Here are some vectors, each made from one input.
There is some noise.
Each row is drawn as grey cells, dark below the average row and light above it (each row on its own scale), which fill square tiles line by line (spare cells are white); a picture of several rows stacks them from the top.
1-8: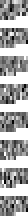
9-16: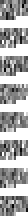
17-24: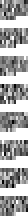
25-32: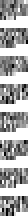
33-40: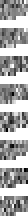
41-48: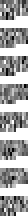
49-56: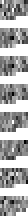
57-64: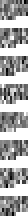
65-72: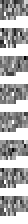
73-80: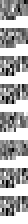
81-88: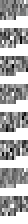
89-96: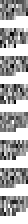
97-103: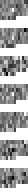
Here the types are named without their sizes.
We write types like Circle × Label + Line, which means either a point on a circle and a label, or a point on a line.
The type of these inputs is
Bool × Bool × Bool × Bool.
